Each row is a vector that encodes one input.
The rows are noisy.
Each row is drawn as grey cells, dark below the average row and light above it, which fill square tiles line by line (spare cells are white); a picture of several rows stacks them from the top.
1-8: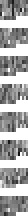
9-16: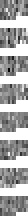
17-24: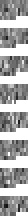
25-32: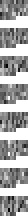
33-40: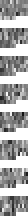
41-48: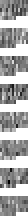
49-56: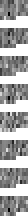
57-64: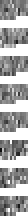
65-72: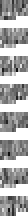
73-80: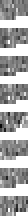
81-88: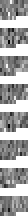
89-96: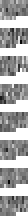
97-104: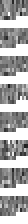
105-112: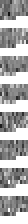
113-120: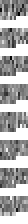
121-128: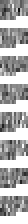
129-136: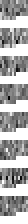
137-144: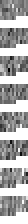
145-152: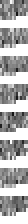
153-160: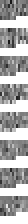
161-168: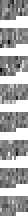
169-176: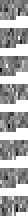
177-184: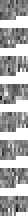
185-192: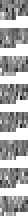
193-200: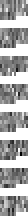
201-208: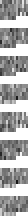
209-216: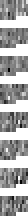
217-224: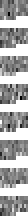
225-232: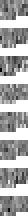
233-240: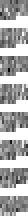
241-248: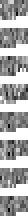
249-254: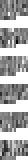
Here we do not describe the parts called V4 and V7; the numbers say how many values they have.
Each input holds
a value of V4, together with either one of 8 labels and one of 9 labels, or a value of V7.
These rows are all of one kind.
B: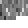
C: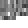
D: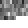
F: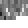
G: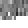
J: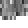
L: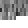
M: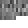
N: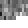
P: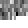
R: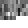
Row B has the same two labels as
F, G and M.
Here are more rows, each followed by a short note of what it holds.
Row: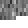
one of 8 labels, one of 9 labels and a value of V4
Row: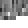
one of 8 labels, one of 9 labels and a value of V4
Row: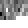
one of 8 labels, one of 9 labels and a value of V4
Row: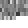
a value of V4 and a value of V7
